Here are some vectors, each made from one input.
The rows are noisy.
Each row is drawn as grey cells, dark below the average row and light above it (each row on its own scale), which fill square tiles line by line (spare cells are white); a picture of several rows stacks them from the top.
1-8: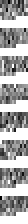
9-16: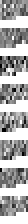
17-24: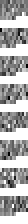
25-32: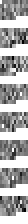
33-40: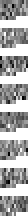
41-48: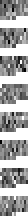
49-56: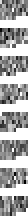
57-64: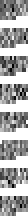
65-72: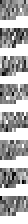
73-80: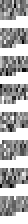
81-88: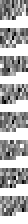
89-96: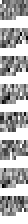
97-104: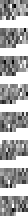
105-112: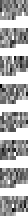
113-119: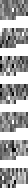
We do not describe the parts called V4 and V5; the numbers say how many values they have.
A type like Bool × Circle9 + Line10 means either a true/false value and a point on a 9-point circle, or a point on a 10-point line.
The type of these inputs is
Line6 × (Line6 + V4) × V5.
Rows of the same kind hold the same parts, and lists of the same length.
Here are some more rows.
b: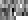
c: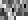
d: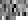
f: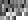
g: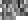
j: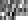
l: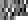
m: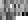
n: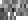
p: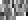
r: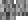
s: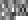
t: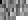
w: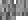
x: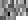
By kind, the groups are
b, c, g, j, l, m, n, p, r, s, w, x
d, f, t

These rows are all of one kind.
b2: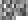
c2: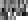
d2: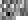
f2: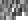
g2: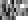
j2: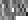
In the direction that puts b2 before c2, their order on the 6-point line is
j2, d2, b2, f2, c2, g2.
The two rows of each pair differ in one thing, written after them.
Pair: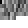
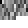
the place on one of the two 6-point lines
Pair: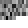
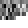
the place on one of the two 6-point lines
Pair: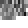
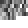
the place on one of the two 6-point lines
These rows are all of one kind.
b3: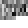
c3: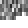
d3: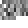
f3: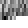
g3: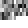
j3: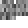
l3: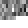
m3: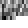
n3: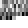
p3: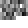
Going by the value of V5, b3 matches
c3 and l3.
